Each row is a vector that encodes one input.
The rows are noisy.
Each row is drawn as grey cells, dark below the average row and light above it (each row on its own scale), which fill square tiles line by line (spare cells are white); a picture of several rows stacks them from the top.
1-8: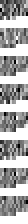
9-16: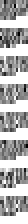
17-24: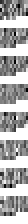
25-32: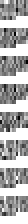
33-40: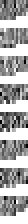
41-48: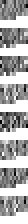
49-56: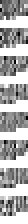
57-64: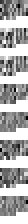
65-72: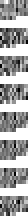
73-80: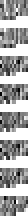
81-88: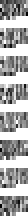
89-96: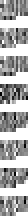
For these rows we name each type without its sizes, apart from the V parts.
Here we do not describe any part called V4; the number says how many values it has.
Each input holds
either a label, or a point on a line, or a true/false value and a value of V4.
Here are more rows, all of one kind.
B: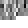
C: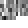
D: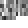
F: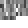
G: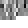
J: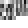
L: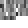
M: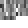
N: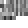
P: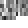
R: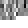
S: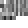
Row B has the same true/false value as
G, J and R.
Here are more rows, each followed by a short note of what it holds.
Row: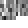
a true/false value and a value of V4
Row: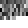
a label
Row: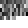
a label
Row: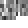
a true/false value and a value of V4
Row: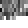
a label
